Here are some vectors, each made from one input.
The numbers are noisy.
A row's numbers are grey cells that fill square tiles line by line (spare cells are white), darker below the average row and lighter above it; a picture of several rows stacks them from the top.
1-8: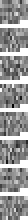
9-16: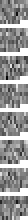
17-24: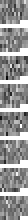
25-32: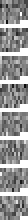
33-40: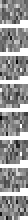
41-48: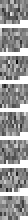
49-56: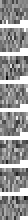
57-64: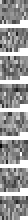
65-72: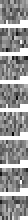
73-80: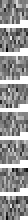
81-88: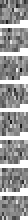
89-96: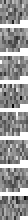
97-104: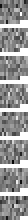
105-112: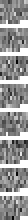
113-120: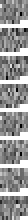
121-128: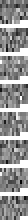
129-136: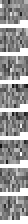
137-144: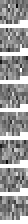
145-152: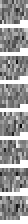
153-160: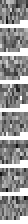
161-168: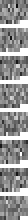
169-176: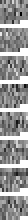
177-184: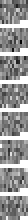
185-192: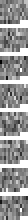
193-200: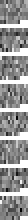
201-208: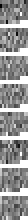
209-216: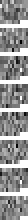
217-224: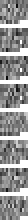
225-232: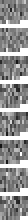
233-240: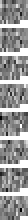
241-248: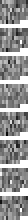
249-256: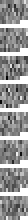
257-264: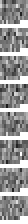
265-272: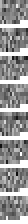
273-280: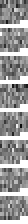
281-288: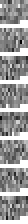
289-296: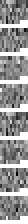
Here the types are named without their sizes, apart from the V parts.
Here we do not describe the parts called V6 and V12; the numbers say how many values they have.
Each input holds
a label, together with either three true/false values, or a value of V6 and a value of V12.
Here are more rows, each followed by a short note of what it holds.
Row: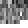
a label and three true/false values
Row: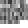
a label, a value of V6 and a value of V12
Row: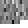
a label, a value of V6 and a value of V12
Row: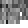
a label and three true/false values
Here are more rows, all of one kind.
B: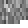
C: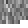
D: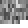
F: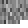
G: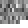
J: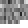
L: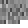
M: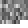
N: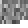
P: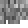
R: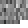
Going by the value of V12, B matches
C and N.
